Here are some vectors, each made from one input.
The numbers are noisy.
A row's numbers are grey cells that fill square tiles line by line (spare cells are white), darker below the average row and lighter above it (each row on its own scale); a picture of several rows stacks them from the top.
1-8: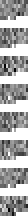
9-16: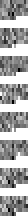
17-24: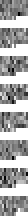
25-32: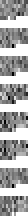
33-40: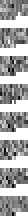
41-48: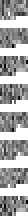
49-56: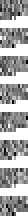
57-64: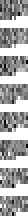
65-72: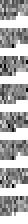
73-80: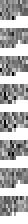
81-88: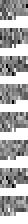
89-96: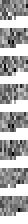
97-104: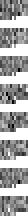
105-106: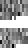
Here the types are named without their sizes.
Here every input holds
a list of points on a line.
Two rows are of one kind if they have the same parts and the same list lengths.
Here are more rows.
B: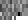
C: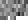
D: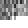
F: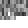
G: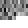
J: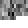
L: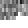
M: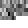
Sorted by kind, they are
B, J, M
C
D, F, G, L

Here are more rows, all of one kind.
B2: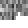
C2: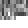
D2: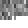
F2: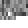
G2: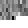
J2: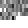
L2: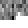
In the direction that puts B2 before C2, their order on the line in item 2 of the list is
L2, G2, F2, B2, D2, C2, J2.
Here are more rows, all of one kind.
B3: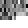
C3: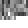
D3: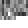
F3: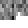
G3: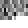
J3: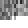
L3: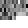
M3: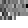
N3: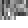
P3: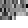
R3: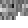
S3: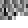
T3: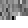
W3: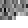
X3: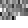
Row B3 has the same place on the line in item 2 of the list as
F3, L3, M3 and P3.
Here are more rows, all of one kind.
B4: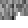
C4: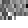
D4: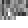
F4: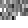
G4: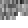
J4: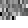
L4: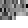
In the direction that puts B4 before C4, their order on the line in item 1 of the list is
J4, F4, B4, G4, L4, C4, D4.
